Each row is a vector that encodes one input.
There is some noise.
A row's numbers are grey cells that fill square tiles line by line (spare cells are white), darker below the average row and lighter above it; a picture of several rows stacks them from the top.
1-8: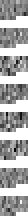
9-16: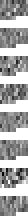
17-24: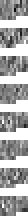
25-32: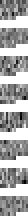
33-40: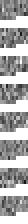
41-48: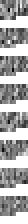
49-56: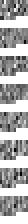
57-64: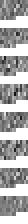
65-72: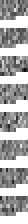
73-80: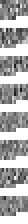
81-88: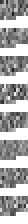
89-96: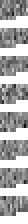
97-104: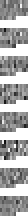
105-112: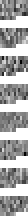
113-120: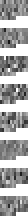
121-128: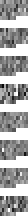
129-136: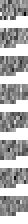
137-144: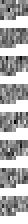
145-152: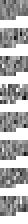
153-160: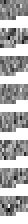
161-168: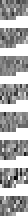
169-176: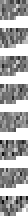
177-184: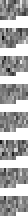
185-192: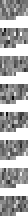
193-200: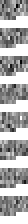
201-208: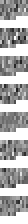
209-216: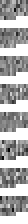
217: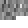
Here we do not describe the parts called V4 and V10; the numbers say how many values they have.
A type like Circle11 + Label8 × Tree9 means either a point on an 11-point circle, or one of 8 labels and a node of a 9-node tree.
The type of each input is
Bool × V10 + Line6 × V4.
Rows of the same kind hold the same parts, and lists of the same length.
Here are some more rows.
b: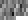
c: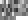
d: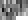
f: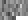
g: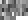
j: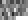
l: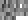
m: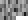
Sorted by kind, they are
b, d, j
c, f, g, l, m

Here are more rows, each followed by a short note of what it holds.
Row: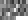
a point on a 6-point line and a value of V4
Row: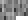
a true/false value and a value of V10
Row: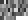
a point on a 6-point line and a value of V4
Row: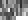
a point on a 6-point line and a value of V4
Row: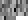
a true/false value and a value of V10
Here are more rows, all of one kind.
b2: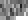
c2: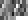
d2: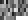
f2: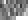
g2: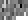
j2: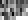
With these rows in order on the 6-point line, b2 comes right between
g2 and j2.
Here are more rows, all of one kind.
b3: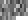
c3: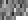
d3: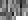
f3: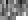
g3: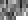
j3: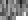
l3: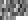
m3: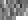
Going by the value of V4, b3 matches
g3 and l3.
